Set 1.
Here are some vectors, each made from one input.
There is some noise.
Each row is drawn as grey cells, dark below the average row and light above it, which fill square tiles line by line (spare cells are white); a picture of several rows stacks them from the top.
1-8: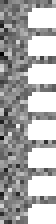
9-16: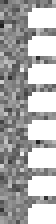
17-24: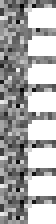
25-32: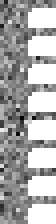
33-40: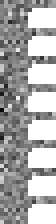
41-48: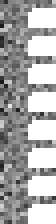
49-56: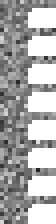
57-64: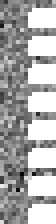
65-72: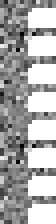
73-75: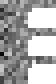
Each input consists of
a list of up to two points on an 8-point circle.
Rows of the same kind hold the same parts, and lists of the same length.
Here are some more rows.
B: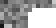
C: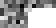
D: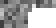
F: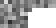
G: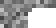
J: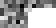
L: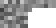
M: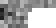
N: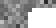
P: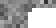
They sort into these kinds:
B, D
C, J
F, G, L, M, N, P

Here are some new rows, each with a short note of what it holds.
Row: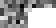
the empty list
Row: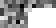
the empty list
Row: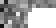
a list of one item
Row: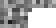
a list of two items
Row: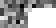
the empty list
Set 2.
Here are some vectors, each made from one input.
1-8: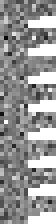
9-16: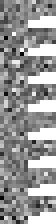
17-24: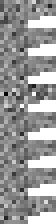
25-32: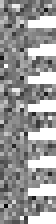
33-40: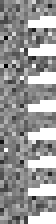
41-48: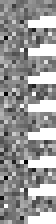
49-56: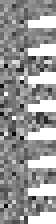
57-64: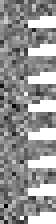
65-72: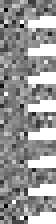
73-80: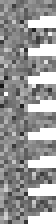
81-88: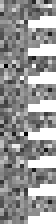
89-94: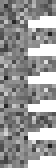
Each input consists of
a point on a 5-point line, together with either a point on a 6-point circle, or a fixed value.
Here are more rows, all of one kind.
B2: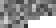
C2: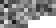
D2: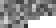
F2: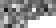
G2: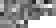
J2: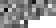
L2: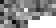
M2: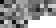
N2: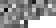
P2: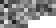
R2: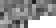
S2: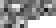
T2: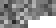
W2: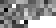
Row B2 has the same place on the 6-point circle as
C2, D2, P2 and T2.
